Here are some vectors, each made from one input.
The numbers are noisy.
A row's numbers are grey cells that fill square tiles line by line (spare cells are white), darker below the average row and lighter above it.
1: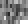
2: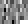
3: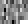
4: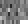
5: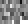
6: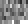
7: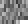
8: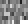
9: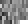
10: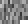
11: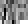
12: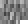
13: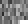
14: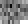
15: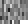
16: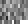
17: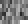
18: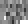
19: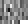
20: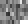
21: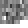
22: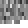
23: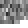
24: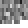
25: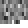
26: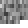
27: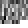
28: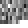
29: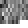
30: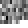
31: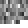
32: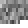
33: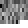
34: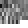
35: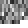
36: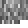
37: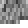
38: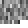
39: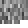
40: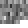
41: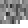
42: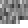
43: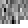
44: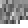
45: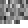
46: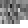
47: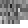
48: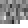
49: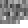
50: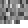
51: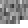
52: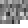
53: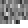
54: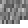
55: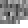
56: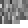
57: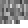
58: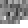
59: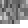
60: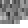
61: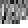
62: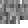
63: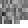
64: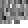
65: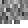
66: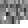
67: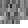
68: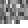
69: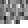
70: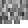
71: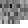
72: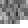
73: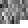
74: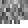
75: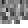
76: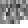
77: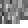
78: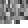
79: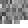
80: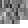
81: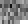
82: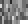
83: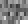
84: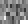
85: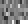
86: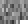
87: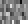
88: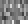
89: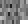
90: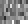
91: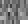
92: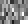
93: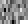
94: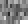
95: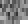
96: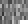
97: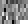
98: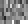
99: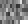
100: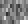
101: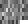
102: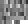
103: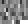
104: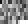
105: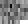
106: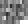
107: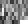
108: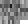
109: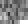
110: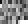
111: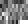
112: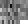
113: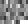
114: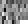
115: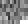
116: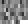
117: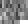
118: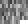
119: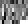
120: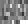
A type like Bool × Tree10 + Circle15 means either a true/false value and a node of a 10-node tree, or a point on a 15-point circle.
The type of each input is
(Label7 + Tree8) × Tree8.
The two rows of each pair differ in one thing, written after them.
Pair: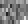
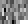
the node of the tree
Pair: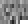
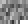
the label
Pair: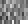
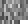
the label
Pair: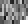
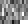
the label
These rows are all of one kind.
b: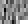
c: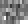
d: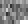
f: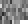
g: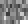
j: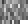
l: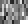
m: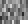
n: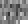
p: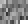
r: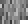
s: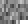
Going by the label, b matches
f and n.
